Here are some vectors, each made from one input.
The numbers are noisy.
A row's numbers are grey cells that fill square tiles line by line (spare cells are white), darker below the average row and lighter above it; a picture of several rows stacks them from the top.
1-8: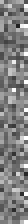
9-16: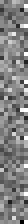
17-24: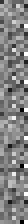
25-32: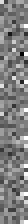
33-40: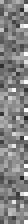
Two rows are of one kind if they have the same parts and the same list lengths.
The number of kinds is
2.
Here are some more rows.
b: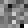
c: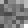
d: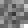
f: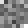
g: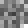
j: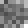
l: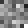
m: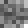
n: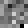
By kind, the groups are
b, l, n
c, d, f, g, j, m

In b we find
a point on a 5-point line.
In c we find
a point on each of two 3-point lines.
